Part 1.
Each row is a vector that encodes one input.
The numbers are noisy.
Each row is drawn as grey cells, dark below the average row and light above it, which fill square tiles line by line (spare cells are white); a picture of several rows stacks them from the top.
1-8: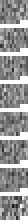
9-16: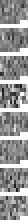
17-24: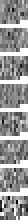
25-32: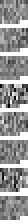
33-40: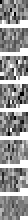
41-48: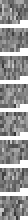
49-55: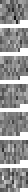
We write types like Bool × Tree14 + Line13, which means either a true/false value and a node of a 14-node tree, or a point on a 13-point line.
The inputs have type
Label8 × (Tree8 + Unit).
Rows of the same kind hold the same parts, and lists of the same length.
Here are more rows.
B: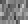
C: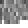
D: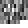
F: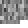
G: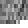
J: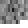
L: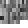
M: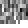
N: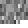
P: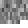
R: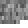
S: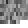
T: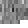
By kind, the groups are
B, C, F, J, L, M, P, T
D, G, N, R, S

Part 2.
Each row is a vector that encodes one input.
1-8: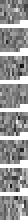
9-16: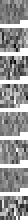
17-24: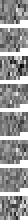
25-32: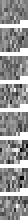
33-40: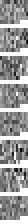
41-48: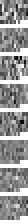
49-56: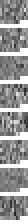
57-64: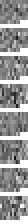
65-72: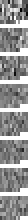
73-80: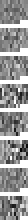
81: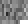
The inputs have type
Label6 + Tree11.
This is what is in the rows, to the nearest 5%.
About 30% of them hold one of 6 labels. The rest hold a node of an 11-node tree.
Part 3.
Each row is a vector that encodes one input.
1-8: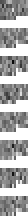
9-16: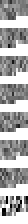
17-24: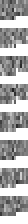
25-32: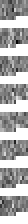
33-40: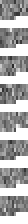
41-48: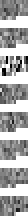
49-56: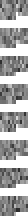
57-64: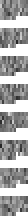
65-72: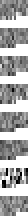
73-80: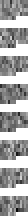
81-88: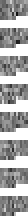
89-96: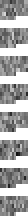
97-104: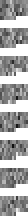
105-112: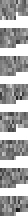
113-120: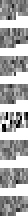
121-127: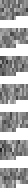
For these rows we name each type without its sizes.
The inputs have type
Bool × Line × Line + Unit.
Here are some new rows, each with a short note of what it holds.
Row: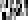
a fixed value
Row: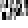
a fixed value
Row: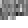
a point on each of two lines and a true/false value
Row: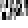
a fixed value
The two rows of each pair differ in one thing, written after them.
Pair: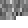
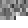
the place on one of the two lines
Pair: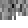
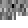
the place on one of the two lines
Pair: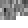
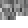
the true/false value
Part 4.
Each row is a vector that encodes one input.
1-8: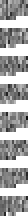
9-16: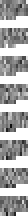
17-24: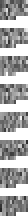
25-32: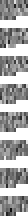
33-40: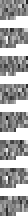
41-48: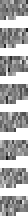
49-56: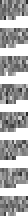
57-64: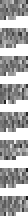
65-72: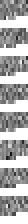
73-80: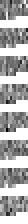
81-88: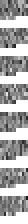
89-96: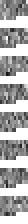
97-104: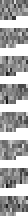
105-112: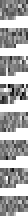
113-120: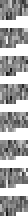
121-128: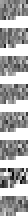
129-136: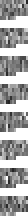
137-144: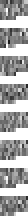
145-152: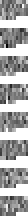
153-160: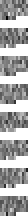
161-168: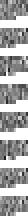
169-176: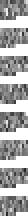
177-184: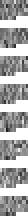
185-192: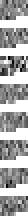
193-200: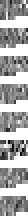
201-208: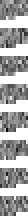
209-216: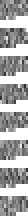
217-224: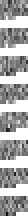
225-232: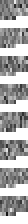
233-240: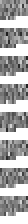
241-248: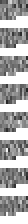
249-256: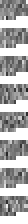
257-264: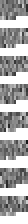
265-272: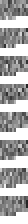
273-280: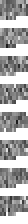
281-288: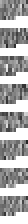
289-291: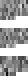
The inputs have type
List2(Line20).
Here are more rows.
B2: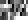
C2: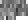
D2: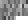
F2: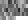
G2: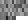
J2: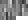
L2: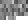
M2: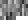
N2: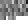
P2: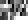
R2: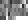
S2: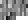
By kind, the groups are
B2, P2
C2, G2, J2, M2, S2
D2, F2, L2, N2, R2

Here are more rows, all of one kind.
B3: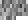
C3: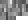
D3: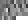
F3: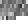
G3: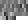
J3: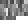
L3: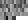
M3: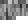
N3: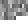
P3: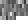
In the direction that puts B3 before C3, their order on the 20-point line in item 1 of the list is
B3, F3, P3, G3, N3, C3, M3, L3, D3, J3.
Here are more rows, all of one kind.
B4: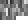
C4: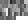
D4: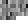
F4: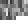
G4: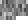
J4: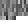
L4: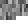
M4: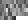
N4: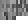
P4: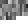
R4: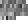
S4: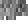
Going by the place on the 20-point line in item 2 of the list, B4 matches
D4, G4, L4 and P4.
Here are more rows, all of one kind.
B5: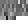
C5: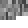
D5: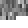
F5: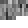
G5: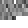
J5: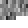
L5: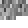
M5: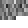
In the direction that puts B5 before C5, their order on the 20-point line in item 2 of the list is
B5, M5, G5, C5, J5, D5, F5, L5.
